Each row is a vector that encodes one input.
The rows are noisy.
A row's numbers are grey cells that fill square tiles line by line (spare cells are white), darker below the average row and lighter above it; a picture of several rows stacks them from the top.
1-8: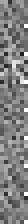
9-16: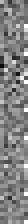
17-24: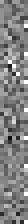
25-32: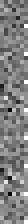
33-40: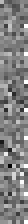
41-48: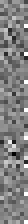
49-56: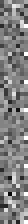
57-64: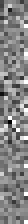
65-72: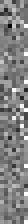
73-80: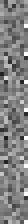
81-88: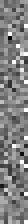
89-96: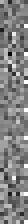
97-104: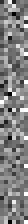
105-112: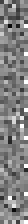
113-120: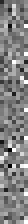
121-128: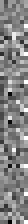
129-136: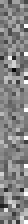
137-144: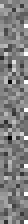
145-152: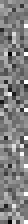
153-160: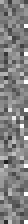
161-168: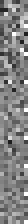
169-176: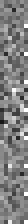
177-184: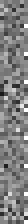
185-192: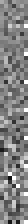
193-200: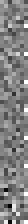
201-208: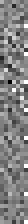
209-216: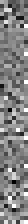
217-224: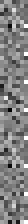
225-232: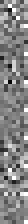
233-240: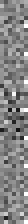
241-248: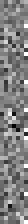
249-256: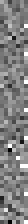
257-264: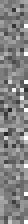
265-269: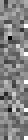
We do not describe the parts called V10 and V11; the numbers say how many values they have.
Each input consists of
either one of 6 labels, a true/false value and a value of V11, or a value of V10.
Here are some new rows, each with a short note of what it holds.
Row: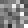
a value of V10
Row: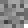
one of 6 labels, a true/false value and a value of V11
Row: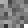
one of 6 labels, a true/false value and a value of V11
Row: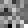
a value of V10
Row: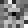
a value of V10
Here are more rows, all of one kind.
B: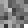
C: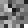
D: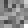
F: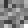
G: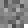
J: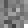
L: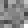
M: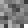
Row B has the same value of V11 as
C and M.
